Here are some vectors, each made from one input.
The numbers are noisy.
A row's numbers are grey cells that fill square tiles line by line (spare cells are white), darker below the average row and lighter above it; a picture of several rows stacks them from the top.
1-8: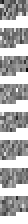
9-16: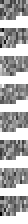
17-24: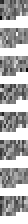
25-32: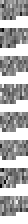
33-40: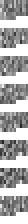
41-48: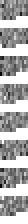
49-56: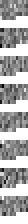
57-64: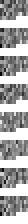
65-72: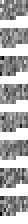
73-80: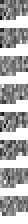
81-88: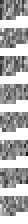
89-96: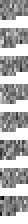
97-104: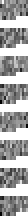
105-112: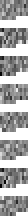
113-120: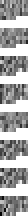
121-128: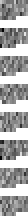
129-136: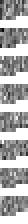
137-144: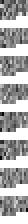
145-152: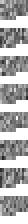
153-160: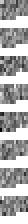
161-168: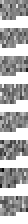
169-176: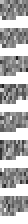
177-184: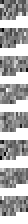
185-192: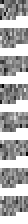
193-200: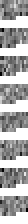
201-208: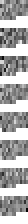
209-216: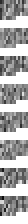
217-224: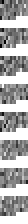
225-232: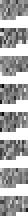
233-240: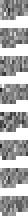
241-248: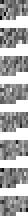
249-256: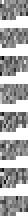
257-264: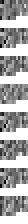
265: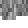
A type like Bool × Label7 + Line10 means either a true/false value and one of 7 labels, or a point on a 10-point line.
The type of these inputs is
Label11 × Label11 + Line11.
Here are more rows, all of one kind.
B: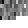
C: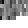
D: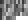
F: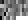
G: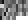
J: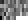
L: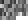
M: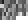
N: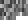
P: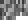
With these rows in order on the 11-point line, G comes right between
F and M.
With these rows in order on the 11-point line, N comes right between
L and P.
